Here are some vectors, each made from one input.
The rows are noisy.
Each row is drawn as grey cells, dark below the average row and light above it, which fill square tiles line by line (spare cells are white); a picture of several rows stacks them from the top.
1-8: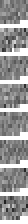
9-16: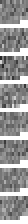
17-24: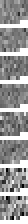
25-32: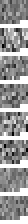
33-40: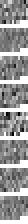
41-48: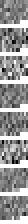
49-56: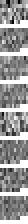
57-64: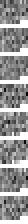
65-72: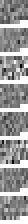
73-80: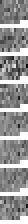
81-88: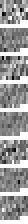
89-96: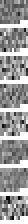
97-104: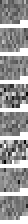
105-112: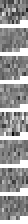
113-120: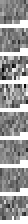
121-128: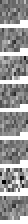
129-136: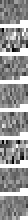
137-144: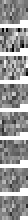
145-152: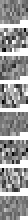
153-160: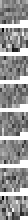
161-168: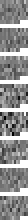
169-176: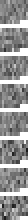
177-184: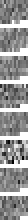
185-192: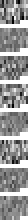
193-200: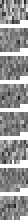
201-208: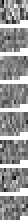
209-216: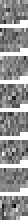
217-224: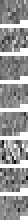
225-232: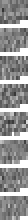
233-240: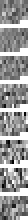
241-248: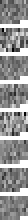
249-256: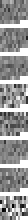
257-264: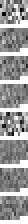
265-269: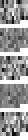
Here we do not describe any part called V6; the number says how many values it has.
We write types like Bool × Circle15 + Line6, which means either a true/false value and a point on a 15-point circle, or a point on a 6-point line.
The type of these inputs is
(Bool × Bool × Bool + Unit) × (Line8 + V6) + Line4 × Line5.
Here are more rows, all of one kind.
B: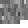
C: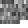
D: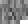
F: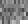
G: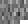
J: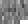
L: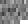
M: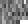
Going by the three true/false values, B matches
C and L.
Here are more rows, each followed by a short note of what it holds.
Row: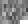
a value of V6
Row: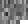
a point on an 8-point line and three true/false values
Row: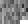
three true/false values and a value of V6
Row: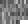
a point on an 8-point line and three true/false values
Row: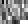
a point on a 4-point line and a point on a 5-point line
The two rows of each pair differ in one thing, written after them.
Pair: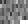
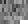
the place on the 8-point line
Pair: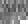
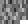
the place on the 8-point line
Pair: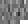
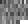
one of the three true/false values
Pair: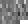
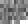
one of the three true/false values
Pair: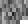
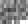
one of the three true/false values
